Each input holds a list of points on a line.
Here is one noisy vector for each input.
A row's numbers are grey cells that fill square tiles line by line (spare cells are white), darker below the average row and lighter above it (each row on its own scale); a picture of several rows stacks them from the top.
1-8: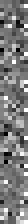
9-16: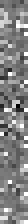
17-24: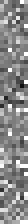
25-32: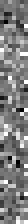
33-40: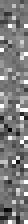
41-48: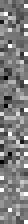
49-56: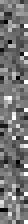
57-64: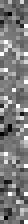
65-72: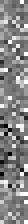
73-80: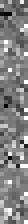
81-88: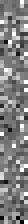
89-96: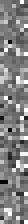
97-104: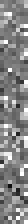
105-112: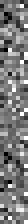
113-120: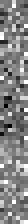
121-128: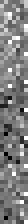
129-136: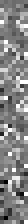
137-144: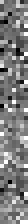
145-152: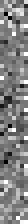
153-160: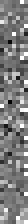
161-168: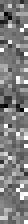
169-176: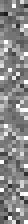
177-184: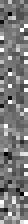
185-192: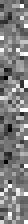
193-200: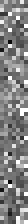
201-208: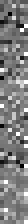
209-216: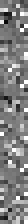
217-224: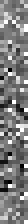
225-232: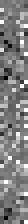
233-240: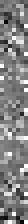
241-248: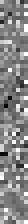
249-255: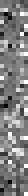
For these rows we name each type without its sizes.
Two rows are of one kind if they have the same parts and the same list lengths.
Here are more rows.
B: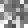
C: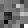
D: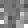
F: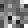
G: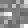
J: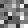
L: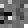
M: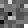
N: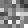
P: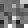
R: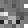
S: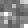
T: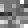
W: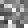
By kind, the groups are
B, F, G, L, M, P, R, S, T
C, D, J, N
W

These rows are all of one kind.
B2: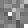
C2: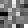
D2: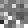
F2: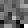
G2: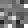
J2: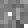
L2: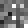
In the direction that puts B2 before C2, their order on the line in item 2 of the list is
B2, J2, G2, F2, D2, L2, C2.
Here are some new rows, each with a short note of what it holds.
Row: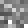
the empty list
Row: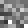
the empty list
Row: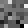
a list of two items
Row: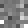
a list of one item
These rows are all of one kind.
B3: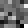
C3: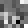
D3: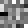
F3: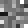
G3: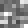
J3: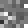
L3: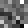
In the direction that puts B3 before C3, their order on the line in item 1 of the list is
B3, L3, J3, C3, G3, F3, D3.
